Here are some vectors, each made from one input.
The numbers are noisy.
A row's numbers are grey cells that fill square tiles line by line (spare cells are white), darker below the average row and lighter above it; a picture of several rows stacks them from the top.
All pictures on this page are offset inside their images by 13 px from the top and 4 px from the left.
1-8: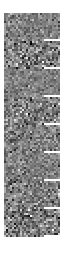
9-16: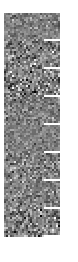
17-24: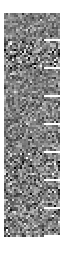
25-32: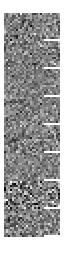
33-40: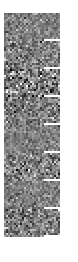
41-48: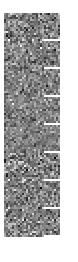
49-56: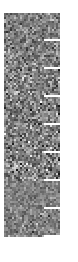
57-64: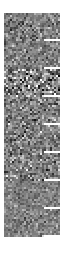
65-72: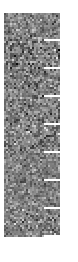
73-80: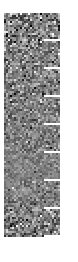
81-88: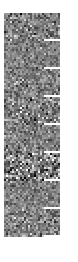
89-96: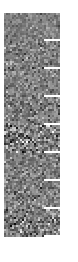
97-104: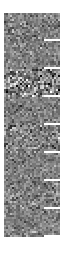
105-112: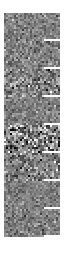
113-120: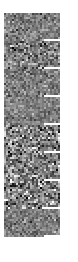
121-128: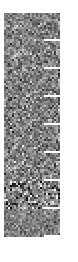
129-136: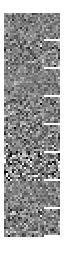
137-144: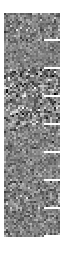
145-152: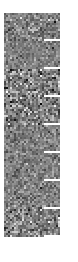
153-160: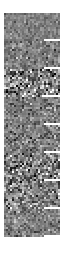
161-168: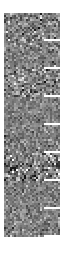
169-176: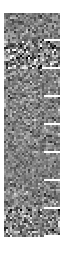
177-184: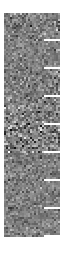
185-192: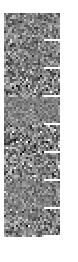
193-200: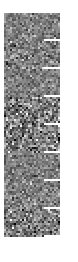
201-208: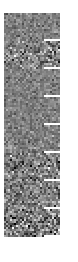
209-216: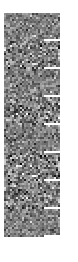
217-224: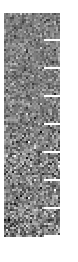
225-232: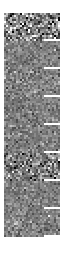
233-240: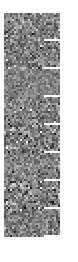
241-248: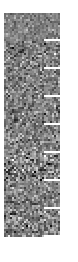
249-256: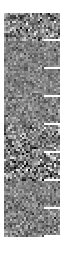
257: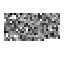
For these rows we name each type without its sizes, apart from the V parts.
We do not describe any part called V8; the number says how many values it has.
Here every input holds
a point on a circle, together with either a point on a circle, or a value of V8.
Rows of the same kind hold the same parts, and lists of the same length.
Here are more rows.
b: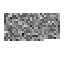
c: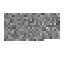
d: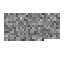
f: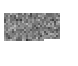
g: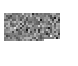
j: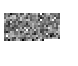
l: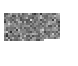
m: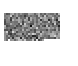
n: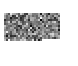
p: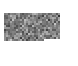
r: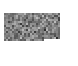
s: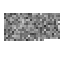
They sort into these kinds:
b, c, d, g, j, l, r
f, m, n, p, s

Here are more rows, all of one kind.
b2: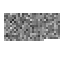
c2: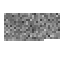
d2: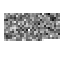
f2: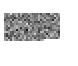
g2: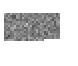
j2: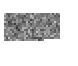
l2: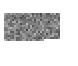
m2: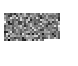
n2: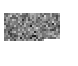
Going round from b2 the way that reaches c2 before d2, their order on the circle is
b2, f2, c2, g2, l2, j2, d2, m2, n2.
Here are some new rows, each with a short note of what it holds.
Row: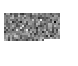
a point on a circle and a value of V8
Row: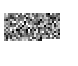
a point on each of two circles
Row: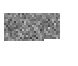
a point on a circle and a value of V8
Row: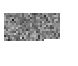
a point on each of two circles
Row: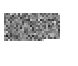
a point on a circle and a value of V8
